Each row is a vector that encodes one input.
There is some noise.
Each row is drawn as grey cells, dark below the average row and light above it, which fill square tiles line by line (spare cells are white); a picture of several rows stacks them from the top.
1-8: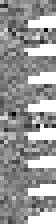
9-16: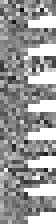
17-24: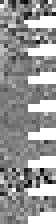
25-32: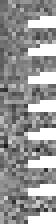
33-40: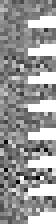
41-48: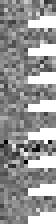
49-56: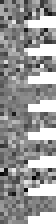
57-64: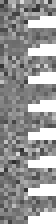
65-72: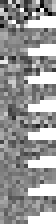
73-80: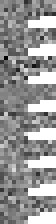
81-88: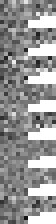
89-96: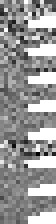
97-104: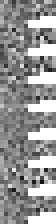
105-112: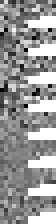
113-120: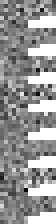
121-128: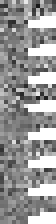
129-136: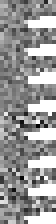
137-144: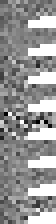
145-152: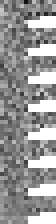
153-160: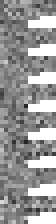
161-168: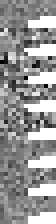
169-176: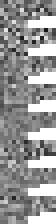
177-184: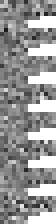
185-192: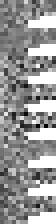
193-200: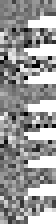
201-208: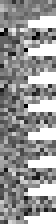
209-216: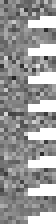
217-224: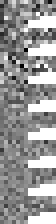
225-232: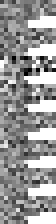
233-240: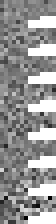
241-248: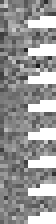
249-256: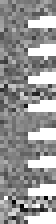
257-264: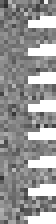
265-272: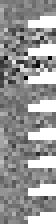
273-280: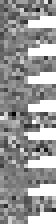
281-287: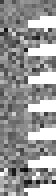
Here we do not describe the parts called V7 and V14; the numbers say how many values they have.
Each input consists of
a point on a 6-point line and a value of V7, together with either a point on a 5-point line, or a value of V14.
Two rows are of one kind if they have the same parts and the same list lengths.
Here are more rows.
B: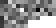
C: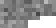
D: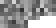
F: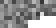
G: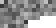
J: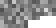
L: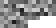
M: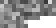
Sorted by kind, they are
B, M
C, D, F, G, J, L

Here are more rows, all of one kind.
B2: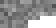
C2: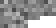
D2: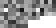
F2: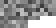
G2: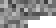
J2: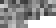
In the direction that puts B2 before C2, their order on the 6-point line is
B2, C2, J2, G2, F2, D2.
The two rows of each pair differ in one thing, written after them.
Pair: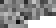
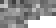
the value of V7
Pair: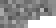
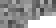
the value of V14
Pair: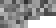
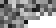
the value of V7
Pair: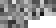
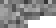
the place on the 6-point line
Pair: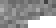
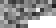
the value of V14
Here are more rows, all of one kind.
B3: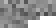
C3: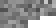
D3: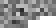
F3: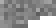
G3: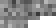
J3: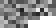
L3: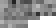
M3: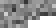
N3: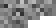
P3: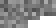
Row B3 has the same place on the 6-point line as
D3 and N3.
